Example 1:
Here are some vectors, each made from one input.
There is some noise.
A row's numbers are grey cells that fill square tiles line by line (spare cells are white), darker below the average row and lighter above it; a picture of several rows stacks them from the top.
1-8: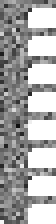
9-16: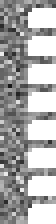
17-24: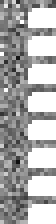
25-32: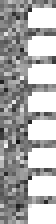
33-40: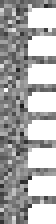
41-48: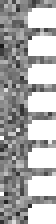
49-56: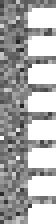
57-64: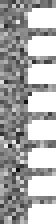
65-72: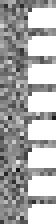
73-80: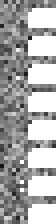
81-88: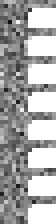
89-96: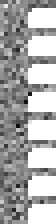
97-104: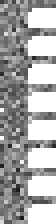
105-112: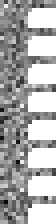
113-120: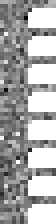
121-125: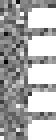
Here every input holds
one of 11 labels, together with either a point on a 9-point circle, or a point on a 7-point line.
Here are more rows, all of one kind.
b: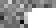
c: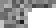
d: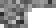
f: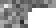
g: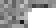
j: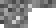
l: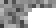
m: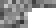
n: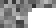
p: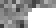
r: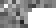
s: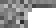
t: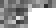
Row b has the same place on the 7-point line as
c, g, m and s.
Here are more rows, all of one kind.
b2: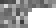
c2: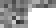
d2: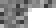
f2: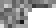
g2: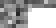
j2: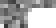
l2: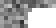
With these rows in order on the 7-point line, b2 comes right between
f2 and l2.
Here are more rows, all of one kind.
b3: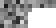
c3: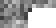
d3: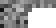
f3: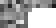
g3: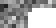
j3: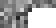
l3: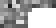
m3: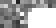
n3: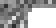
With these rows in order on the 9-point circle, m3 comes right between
b3 and l3.
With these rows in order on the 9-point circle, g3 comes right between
c3 and n3.
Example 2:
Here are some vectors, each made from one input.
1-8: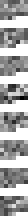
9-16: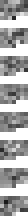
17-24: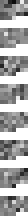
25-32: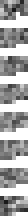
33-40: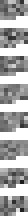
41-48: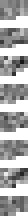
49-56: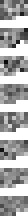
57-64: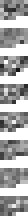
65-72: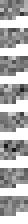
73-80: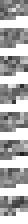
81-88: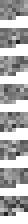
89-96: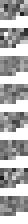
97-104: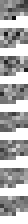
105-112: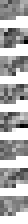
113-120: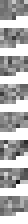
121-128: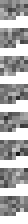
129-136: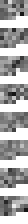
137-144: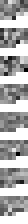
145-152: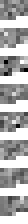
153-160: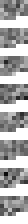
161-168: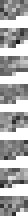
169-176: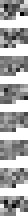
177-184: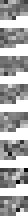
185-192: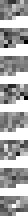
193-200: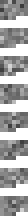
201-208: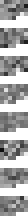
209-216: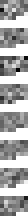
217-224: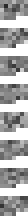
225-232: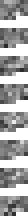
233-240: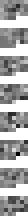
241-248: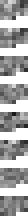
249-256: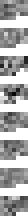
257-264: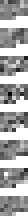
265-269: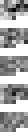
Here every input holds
either a point on an 11-point circle, or a fixed value, or two labels (each one of 8).
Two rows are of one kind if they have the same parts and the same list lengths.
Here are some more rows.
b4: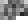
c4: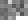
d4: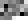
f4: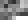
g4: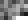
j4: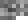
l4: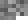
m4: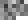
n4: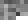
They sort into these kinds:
b4
c4, g4, l4, m4
d4, f4, j4, n4

